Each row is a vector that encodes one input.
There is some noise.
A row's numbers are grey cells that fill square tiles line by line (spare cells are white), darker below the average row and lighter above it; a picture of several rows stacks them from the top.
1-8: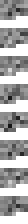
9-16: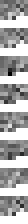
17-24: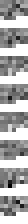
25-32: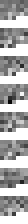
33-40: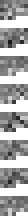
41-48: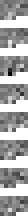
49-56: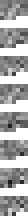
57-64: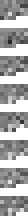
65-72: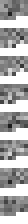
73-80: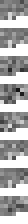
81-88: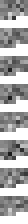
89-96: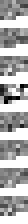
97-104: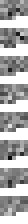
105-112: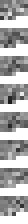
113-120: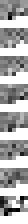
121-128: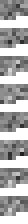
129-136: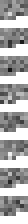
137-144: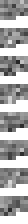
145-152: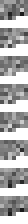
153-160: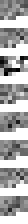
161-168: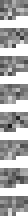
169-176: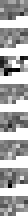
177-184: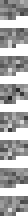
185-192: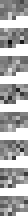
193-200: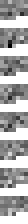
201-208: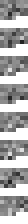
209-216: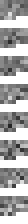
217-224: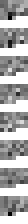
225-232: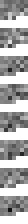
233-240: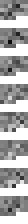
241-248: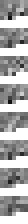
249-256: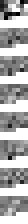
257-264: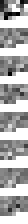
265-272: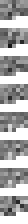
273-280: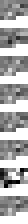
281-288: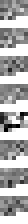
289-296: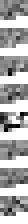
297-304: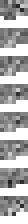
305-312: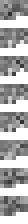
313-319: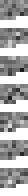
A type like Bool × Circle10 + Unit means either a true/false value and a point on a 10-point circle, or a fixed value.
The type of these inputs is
List2(Line6).
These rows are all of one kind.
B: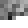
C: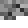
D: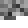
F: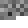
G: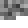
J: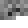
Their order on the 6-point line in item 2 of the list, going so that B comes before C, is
G, B, C, D, F, J.
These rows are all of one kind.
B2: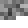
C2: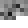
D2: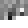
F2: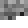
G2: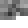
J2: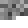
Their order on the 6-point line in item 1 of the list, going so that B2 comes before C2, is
D2, F2, J2, G2, B2, C2.
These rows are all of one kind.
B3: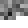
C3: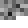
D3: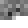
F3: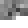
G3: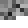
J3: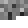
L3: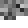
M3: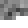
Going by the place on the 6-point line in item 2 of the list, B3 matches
F3 and G3.
